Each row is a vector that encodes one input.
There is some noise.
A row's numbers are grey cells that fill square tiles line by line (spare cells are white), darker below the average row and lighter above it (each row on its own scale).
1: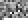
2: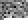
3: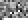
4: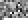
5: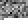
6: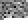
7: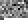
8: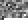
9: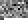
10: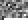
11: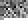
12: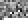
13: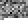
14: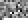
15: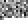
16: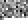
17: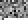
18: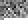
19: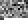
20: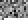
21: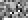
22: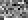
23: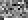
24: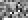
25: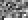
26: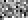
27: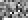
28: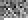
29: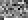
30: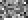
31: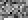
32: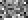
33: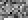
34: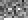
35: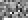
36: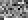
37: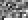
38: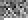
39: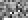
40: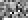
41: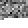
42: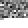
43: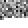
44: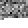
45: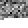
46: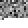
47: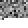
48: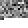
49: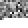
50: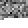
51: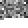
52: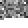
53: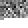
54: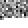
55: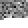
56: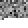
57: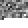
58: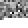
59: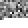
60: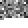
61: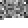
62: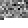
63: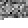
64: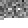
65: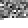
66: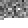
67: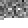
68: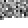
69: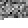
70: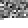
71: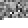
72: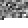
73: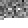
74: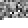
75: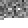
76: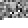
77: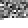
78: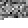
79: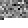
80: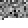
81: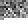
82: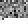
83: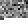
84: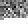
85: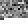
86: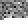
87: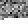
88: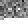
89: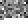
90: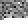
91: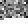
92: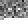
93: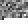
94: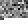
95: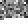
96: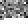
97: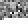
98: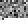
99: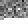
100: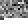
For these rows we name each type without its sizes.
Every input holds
a point on a line.
